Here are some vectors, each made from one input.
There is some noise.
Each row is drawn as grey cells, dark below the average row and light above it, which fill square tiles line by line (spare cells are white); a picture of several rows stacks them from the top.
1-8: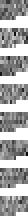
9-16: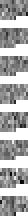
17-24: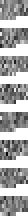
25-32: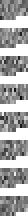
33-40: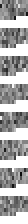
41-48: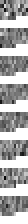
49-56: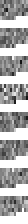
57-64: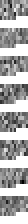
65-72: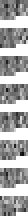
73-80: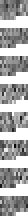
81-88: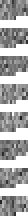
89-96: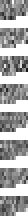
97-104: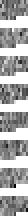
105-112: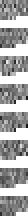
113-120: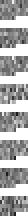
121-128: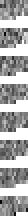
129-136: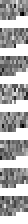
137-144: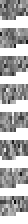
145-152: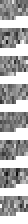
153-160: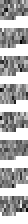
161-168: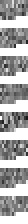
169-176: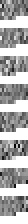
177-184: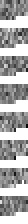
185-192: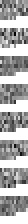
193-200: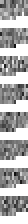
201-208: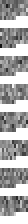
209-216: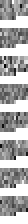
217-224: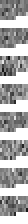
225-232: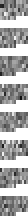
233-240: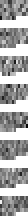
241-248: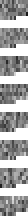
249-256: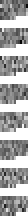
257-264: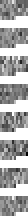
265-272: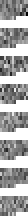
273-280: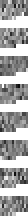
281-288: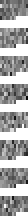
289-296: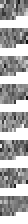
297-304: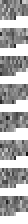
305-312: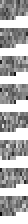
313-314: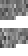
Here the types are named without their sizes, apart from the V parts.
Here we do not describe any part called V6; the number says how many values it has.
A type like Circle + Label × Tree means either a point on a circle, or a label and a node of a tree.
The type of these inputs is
Label × Label + Line × (Line + V6).
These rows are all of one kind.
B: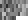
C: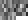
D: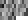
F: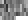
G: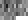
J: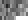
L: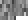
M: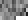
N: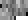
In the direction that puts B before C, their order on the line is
D, N, B, L, M, J, C, G, F.
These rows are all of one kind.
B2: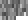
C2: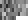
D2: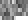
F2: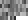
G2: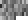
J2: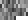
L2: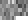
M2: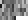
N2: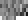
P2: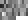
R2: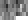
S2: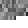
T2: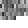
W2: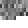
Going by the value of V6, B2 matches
F2, G2, M2 and T2.
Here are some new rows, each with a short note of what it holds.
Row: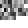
two labels
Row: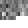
a point on a line and a value of V6
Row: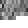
a point on each of two lines
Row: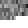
a point on each of two lines
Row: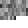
a point on a line and a value of V6
